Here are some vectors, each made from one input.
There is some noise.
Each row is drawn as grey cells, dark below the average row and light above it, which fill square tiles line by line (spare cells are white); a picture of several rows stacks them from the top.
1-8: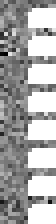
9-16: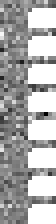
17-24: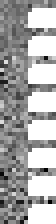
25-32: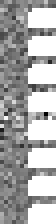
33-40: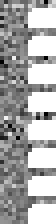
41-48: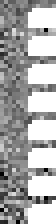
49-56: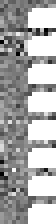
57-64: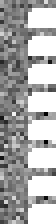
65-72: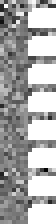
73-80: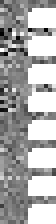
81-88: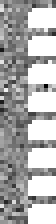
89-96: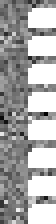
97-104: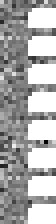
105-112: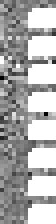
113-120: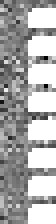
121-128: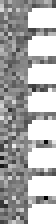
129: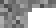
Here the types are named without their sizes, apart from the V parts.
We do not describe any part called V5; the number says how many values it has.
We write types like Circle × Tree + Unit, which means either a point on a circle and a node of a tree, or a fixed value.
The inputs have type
Bool × V5 + Tree + Unit.
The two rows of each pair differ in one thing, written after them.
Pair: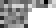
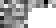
the value of V5
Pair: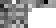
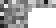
the true/false value
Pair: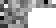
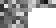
the true/false value
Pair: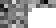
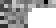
the true/false value
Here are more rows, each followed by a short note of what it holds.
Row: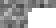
a node of a tree
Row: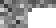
a node of a tree
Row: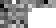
a true/false value and a value of V5
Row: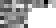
a true/false value and a value of V5
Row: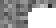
a node of a tree
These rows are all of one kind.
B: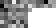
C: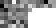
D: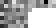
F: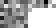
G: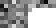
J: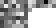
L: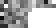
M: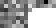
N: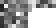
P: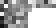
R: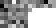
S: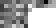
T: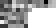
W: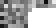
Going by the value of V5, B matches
C, D, P and R.
